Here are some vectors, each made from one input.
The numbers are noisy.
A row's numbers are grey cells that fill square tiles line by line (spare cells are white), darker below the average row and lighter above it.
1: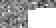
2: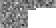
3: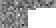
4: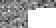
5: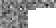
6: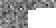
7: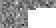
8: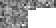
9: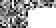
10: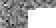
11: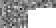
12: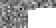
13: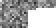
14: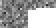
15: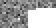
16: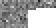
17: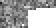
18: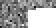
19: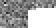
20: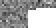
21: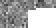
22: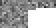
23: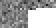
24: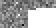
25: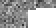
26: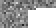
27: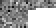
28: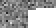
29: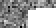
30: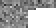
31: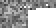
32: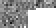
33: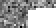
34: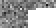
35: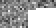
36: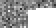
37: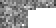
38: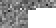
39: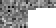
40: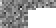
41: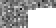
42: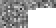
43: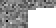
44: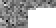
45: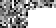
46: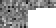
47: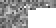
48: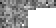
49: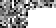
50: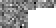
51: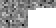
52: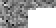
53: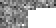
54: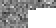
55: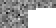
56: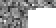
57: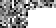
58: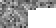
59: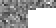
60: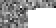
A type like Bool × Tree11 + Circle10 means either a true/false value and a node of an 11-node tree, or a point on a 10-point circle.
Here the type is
Bool × Bool × Bool × Label4 + Unit.
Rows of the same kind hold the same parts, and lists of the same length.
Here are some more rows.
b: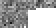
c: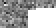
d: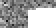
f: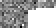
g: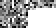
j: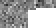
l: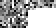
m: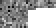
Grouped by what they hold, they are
b, c, d, f, j, m
g, l

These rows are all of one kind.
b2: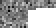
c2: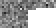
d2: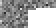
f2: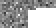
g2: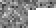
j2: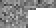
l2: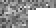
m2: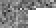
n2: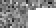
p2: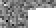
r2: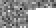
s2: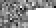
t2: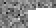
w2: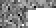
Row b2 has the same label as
n2, s2 and w2.
